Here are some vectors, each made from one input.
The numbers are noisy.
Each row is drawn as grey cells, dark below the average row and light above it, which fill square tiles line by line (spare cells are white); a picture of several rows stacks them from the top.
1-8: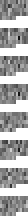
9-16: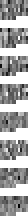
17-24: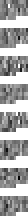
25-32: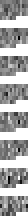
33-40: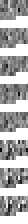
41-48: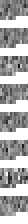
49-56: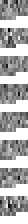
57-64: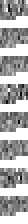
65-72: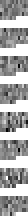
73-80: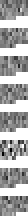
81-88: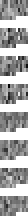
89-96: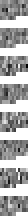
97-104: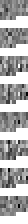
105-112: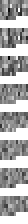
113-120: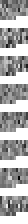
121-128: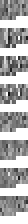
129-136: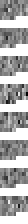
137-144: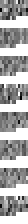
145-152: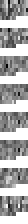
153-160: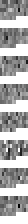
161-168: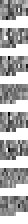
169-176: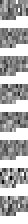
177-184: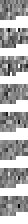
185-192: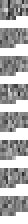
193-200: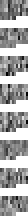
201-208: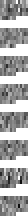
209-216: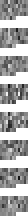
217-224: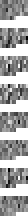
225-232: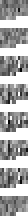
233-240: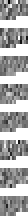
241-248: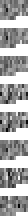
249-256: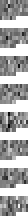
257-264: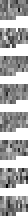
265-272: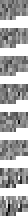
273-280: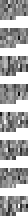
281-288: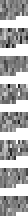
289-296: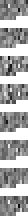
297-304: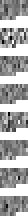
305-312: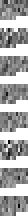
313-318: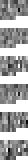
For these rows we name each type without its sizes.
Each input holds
either a fixed value, or a label and a node of a tree, or four true/false values.
